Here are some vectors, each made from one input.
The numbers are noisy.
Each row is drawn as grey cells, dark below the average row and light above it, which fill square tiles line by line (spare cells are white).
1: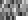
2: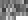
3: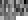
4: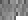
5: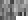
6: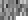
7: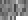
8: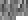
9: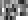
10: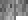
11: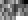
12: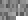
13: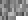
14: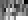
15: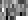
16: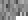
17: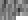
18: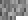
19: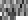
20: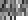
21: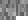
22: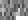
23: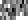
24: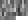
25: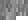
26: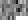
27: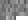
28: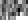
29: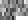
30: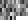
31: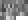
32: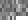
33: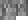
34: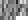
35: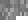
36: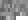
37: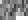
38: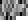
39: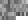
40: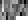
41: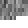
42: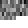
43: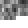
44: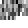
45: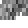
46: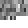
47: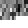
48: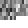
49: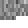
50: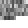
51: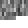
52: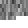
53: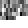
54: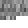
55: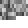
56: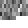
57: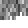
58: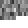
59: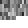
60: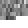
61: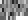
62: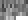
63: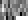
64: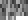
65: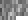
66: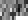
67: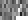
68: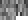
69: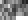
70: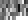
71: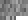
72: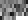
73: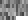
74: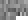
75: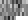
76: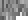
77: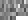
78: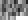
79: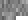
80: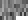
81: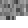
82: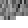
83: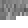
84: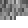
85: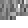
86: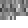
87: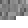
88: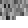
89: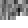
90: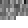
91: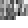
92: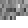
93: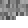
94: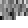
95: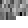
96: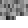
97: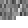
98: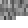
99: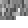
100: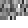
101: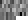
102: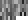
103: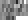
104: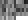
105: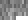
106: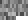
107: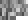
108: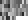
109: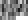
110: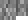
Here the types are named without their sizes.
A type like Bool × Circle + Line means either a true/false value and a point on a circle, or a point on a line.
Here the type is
Bool × Bool × Bool + (Line × Line + Unit) × (Tree + Unit).
